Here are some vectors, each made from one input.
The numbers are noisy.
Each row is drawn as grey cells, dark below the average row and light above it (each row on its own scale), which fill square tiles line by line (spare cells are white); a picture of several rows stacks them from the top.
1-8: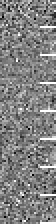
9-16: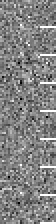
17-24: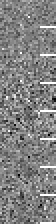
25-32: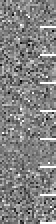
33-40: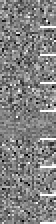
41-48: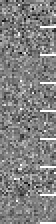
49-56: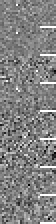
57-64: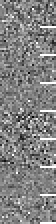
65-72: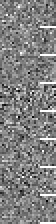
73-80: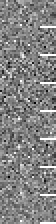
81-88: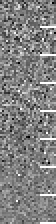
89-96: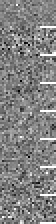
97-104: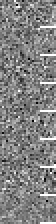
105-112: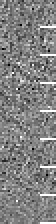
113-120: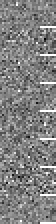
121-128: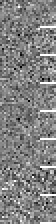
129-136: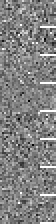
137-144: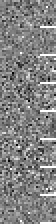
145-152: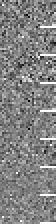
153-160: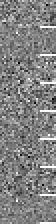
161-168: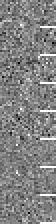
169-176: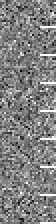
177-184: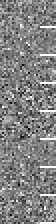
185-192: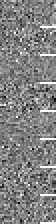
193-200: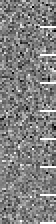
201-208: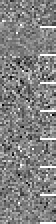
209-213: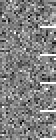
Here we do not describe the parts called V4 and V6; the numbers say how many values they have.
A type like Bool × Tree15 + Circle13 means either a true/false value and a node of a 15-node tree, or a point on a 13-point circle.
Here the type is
(Circle9 + V6) × (Tree10 + V4).
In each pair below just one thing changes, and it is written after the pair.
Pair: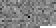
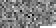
the value of V6
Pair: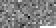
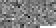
the node of the tree
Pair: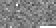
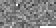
the value of V6
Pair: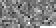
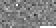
the node of the tree
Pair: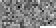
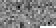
the value of V6
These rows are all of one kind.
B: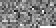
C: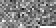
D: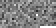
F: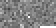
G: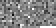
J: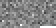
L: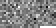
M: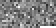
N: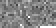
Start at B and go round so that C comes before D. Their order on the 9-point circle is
B, J, C, D, F, N, L, G, M.
